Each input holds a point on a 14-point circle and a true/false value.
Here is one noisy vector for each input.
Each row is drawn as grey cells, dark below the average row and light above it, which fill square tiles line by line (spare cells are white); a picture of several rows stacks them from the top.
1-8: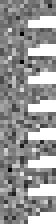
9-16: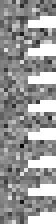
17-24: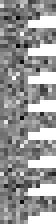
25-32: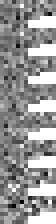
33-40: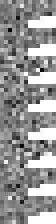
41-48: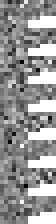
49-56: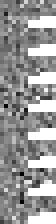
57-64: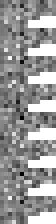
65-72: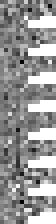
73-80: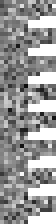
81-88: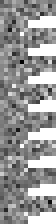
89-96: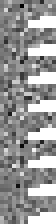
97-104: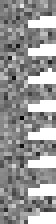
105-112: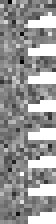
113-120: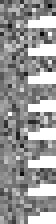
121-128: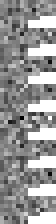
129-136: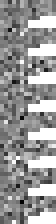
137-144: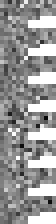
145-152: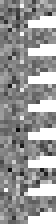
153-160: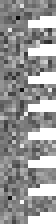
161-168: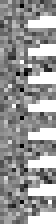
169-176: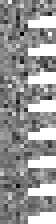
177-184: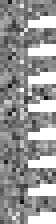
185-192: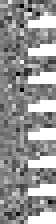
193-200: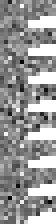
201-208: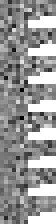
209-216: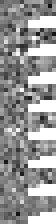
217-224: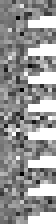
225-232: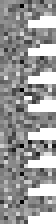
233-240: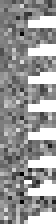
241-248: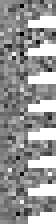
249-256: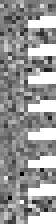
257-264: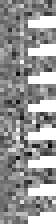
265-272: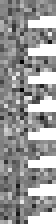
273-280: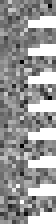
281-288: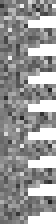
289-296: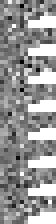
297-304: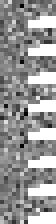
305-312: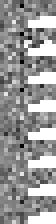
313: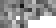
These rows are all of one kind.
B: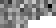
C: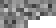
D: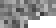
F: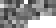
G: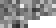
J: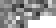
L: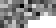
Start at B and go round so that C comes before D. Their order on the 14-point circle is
B, F, L, C, D, G, J.
